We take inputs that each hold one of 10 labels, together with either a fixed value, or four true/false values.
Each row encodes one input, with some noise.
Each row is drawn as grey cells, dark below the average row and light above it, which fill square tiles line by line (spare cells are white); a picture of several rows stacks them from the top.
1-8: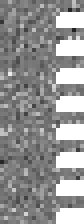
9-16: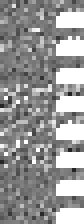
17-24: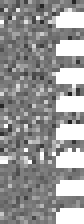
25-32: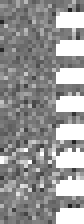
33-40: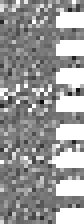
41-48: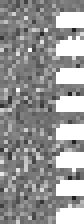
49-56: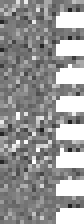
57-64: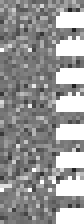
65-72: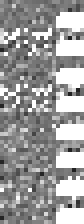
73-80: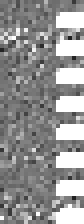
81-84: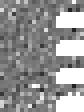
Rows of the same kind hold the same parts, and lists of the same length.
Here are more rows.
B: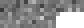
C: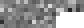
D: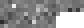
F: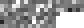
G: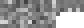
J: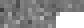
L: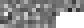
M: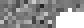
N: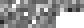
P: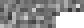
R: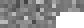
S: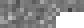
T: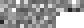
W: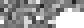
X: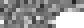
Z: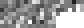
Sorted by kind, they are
B, C, D, F, G, J, M, N, R, S, T, Z
L, P, W, X

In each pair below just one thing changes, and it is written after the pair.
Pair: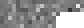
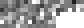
one of the four true/false values
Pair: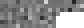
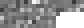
the label
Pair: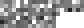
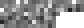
the label
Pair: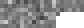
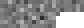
one of the four true/false values
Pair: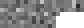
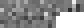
one of the four true/false values
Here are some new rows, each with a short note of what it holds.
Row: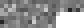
one of 10 labels and four true/false values
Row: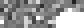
one of 10 labels
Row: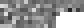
one of 10 labels
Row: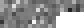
one of 10 labels and four true/false values
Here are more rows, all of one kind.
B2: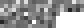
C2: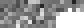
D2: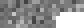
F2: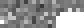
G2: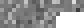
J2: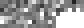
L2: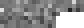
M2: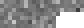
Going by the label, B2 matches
F2 and L2.
